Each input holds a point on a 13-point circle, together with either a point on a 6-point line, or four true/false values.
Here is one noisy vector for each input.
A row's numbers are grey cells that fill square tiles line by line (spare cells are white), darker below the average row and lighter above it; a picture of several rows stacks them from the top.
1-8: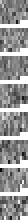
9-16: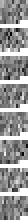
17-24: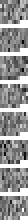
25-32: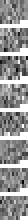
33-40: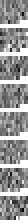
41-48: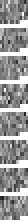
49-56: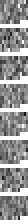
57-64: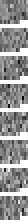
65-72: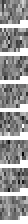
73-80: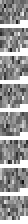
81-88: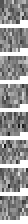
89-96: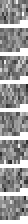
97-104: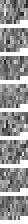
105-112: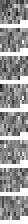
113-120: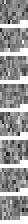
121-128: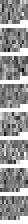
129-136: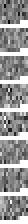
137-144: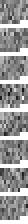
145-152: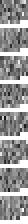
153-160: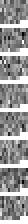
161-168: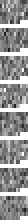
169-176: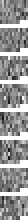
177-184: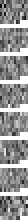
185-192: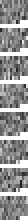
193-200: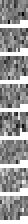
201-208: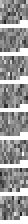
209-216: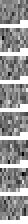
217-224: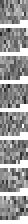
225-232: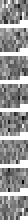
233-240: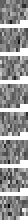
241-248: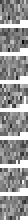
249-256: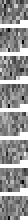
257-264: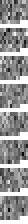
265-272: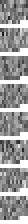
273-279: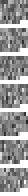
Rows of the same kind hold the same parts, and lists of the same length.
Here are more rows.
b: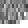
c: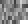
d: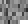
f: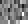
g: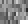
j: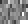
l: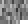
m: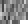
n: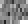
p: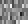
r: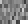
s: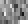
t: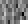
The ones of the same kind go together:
b, d, g, l, n, p, r, s, t
c, f, j, m

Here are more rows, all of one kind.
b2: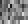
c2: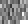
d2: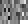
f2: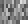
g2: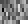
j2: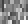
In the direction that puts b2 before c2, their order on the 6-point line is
b2, d2, c2, f2, g2, j2.
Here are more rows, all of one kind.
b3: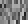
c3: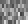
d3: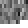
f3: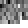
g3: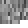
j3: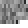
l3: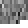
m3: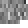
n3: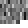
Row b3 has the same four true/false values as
d3 and l3.
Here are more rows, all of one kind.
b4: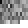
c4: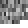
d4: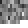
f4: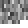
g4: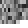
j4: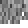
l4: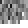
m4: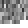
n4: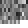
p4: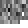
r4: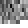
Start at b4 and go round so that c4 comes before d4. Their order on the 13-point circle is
b4, p4, n4, g4, c4, d4, j4, l4, r4, m4, f4.
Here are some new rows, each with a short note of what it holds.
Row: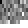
a point on a 13-point circle and a point on a 6-point line
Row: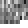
a point on a 13-point circle and four true/false values
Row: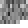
a point on a 13-point circle and four true/false values
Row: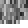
a point on a 13-point circle and four true/false values
